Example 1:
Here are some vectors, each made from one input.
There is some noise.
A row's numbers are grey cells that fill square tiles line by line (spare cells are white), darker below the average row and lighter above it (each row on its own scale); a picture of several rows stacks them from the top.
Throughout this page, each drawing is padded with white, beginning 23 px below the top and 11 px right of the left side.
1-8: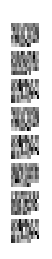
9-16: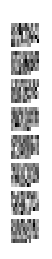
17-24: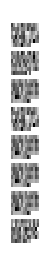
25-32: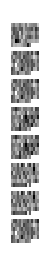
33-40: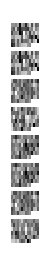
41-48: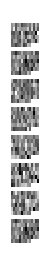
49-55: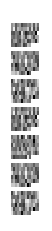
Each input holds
a point on an 8-point circle.
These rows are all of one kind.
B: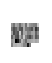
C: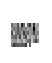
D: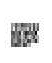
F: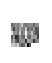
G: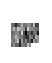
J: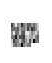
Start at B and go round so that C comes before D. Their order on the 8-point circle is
B, F, J, C, D, G.
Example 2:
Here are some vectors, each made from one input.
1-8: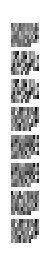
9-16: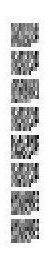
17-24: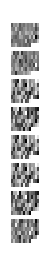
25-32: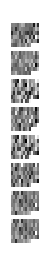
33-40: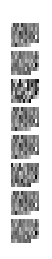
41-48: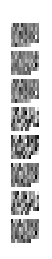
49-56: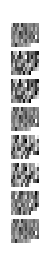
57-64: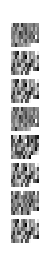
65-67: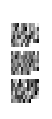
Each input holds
three true/false values.
